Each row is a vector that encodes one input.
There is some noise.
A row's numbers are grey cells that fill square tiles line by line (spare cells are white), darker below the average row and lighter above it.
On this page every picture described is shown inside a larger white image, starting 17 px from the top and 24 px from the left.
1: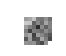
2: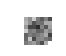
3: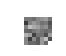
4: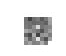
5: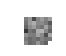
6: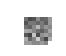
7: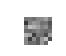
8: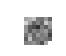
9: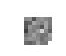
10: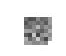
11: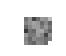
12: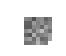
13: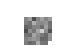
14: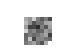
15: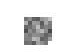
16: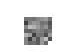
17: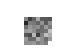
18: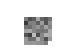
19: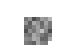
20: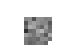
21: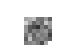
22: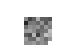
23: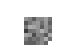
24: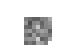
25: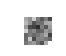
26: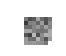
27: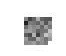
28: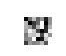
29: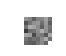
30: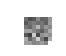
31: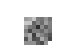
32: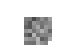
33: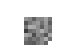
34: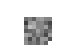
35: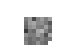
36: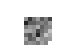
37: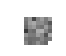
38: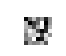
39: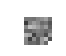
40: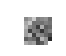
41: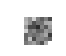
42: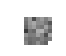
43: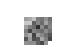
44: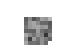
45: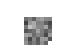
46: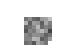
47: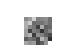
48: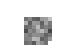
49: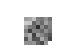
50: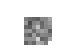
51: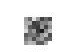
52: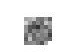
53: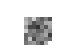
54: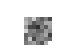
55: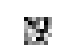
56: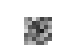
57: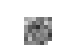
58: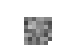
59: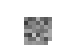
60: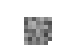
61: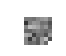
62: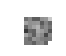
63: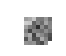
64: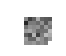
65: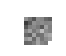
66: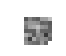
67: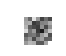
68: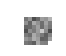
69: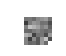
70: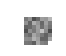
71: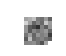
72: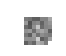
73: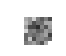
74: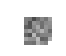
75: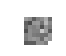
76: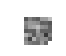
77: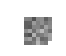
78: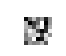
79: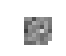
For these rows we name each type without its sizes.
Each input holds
a list of points on a line.
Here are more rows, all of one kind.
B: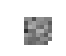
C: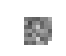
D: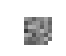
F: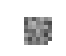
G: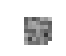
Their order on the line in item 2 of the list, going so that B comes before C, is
D, B, F, G, C.
